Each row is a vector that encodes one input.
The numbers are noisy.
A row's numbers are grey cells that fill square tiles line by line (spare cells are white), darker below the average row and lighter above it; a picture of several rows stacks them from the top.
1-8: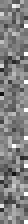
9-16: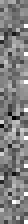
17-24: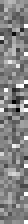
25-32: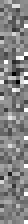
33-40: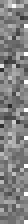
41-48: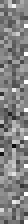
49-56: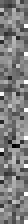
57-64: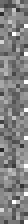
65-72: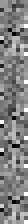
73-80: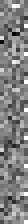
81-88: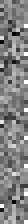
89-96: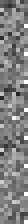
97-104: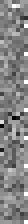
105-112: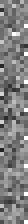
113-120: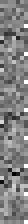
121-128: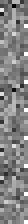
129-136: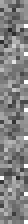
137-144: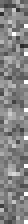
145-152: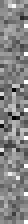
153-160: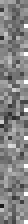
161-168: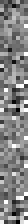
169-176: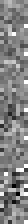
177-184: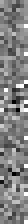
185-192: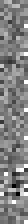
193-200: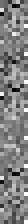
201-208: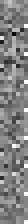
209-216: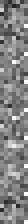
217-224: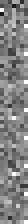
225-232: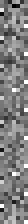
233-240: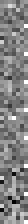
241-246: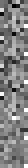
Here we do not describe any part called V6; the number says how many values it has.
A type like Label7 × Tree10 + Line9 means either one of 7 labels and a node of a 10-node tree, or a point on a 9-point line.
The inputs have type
List2(Bool × (Line4 + V6)).
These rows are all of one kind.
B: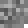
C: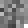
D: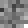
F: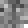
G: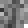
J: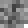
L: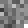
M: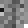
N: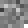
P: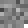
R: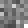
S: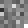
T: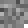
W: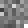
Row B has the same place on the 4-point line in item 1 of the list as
G, J and L.
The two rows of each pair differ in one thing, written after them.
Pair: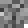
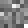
the true/false value in item 2 of the list
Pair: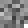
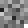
the value of V6 in item 1 of the list
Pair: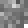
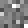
the true/false value in item 1 of the list
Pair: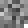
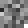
the value of V6 in item 1 of the list
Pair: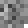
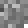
the true/false value in item 2 of the list
